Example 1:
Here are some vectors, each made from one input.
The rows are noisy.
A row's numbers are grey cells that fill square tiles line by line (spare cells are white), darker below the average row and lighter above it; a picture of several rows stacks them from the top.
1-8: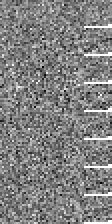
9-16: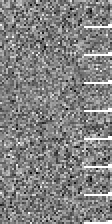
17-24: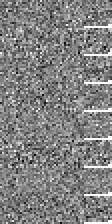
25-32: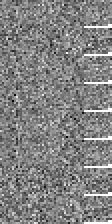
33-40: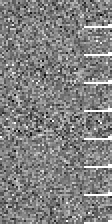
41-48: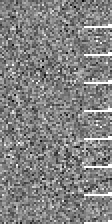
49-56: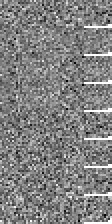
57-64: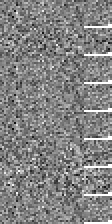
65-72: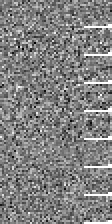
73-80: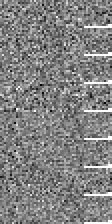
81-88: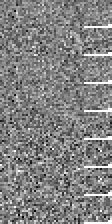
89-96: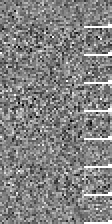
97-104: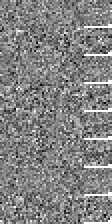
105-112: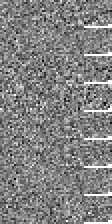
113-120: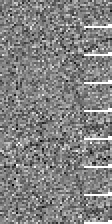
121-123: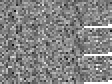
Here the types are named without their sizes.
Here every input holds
either a label, or a point on a line, or a node of a tree.
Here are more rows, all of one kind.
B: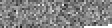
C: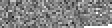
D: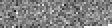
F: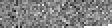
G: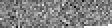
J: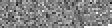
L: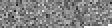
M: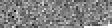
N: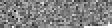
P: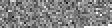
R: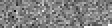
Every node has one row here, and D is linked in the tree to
B, F and R.
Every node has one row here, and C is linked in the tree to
J and P.
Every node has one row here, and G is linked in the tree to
F.
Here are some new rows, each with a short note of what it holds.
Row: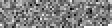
a point on a line
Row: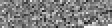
a label
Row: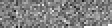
a node of a tree
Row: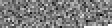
a label
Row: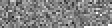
a node of a tree
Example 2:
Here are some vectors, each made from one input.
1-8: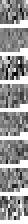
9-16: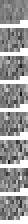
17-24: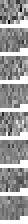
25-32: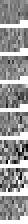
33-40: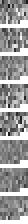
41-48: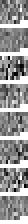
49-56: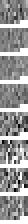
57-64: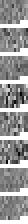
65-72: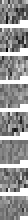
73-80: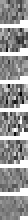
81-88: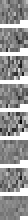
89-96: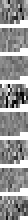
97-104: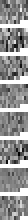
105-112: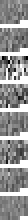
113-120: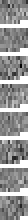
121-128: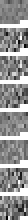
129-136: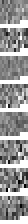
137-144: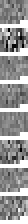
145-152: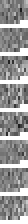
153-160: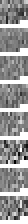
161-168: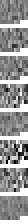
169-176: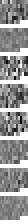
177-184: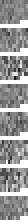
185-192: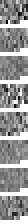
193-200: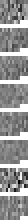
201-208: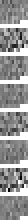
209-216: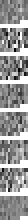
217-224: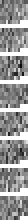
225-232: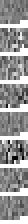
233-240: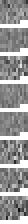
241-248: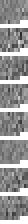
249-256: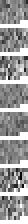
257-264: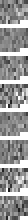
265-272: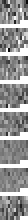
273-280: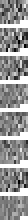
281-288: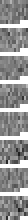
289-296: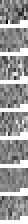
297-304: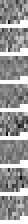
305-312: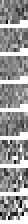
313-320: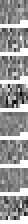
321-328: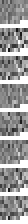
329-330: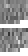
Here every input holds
a list of up to three points on an 11-point circle.
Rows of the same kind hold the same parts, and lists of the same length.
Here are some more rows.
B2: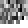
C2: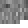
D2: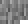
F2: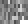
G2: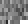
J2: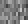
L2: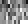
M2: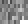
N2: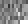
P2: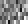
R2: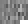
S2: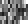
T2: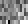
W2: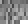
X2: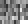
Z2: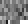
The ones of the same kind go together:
B2, W2
C2, D2, G2, J2, L2, N2, Z2
F2, M2, P2, R2, T2
S2, X2

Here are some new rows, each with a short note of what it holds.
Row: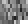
a list of two items
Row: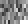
the empty list
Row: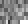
a list of three items
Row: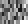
the empty list
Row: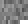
a list of three items
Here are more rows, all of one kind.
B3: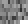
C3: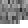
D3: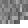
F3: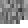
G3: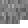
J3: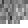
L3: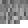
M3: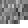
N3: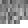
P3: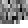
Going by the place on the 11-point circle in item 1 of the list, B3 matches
C3, G3 and P3.
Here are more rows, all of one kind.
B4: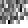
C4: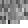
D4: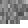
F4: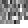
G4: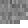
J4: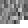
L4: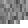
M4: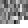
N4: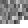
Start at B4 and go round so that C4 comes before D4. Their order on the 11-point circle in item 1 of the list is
B4, L4, C4, J4, M4, F4, G4, D4, N4.
